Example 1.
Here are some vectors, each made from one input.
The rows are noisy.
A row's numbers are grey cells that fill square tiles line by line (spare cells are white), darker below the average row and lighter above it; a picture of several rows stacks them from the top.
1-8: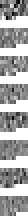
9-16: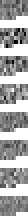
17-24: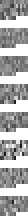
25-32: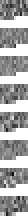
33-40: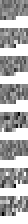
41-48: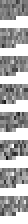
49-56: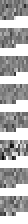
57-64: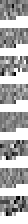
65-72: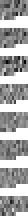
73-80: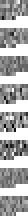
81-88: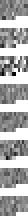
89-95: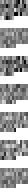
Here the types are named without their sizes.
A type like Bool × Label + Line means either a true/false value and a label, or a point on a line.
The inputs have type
Circle.
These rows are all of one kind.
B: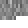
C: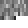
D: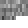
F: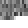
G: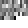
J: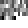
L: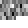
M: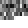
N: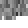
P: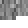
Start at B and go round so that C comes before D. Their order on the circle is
B, G, J, C, M, F, D, P, L, N.
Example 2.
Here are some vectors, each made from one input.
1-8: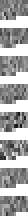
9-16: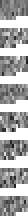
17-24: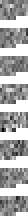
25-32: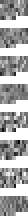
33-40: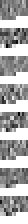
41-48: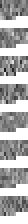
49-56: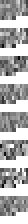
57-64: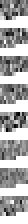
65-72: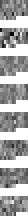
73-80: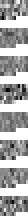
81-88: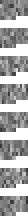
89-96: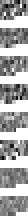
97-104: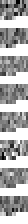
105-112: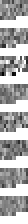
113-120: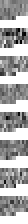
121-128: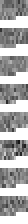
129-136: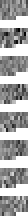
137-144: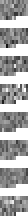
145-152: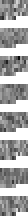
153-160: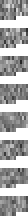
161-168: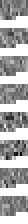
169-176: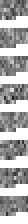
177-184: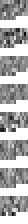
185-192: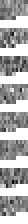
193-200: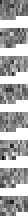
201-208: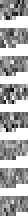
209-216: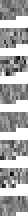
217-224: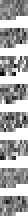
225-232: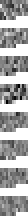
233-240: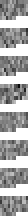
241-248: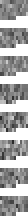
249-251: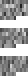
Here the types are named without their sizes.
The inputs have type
Line.
